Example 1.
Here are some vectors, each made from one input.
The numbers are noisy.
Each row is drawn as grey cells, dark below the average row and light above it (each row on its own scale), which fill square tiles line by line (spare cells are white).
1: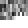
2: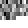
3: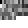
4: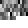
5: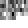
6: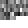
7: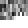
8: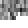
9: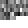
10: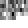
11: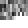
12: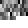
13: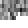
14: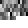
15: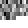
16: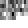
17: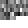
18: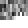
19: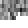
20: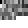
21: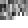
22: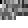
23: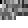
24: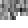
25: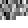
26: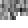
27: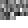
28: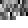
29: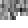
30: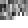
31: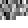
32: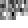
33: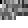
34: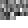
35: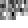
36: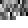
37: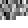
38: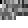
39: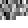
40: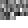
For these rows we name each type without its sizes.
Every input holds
a point on a line.
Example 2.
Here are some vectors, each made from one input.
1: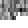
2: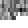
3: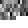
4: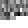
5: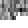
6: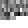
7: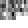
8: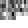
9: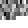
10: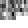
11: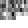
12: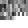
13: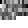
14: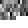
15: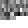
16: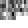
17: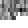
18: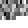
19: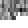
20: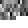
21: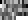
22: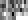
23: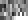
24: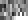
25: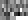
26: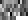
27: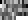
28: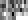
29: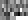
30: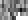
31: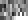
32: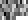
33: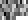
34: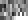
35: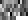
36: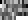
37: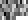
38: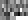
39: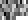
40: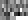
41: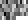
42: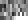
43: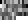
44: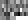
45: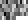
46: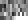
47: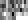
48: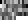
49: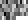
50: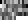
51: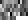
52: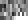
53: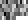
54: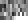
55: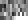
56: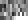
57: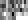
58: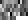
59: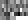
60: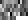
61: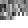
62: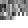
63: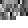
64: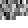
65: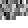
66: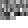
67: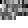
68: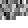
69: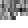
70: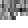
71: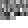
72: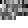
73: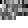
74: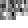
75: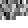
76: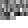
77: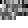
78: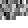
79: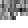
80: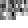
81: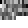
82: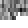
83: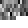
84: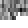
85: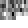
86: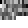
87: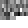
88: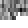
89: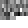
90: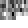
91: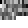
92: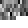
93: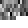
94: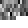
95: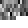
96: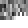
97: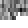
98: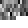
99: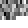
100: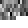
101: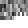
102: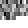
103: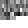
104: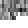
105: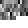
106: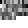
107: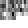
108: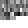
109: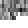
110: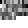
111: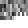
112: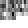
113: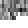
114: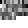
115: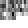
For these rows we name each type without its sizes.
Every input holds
a point on a line.
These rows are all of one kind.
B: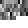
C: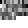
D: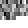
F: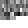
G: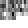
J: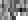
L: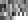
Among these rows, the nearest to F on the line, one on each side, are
C and D.
